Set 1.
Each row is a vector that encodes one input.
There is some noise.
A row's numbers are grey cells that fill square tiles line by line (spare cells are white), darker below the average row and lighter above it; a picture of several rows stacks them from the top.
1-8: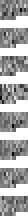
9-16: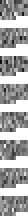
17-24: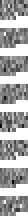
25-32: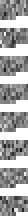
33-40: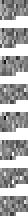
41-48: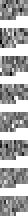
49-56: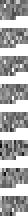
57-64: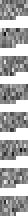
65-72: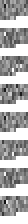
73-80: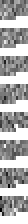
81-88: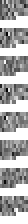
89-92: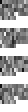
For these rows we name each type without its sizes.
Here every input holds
either a label, or four true/false values.
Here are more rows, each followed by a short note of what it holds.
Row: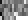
a label
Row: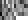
a label
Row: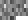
four true/false values
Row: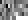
a label
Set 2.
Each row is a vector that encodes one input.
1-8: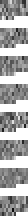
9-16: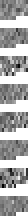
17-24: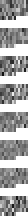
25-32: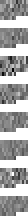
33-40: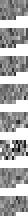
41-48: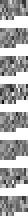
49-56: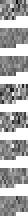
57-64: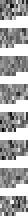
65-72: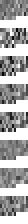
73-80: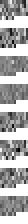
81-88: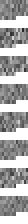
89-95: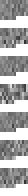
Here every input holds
either a point on a 7-point line, or a point on an 11-point line.
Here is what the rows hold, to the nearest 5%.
About 40% of them hold a point on a 7-point line. The rest hold a point on an 11-point line.
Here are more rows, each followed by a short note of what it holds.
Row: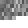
a point on a 7-point line
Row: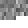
a point on a 7-point line
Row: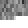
a point on a 7-point line
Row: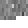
a point on an 11-point line
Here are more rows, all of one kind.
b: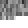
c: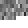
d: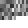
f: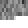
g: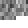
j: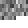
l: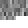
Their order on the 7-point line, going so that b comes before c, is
b, f, d, l, c, j, g.
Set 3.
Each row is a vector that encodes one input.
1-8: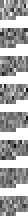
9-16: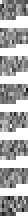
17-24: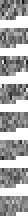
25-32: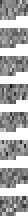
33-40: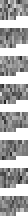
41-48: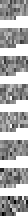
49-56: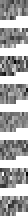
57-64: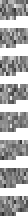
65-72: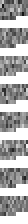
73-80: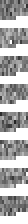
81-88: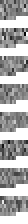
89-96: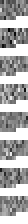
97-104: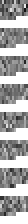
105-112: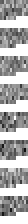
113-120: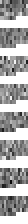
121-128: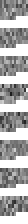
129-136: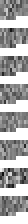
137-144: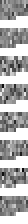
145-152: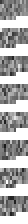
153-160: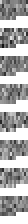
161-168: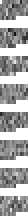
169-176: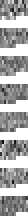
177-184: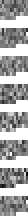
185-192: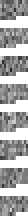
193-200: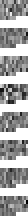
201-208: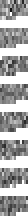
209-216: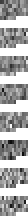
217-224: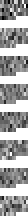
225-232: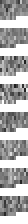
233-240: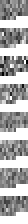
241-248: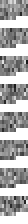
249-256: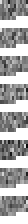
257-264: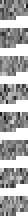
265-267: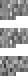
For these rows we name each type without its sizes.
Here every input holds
a point on a line and four true/false values.
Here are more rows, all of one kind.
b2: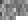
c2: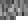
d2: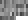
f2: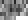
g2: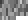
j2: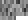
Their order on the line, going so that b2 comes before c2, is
d2, b2, g2, j2, f2, c2.
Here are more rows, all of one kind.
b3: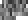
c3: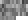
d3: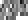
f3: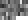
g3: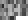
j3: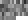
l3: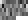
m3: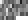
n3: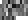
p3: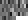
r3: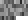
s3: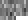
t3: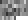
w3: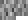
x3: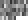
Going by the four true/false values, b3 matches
d3, l3, m3 and n3.
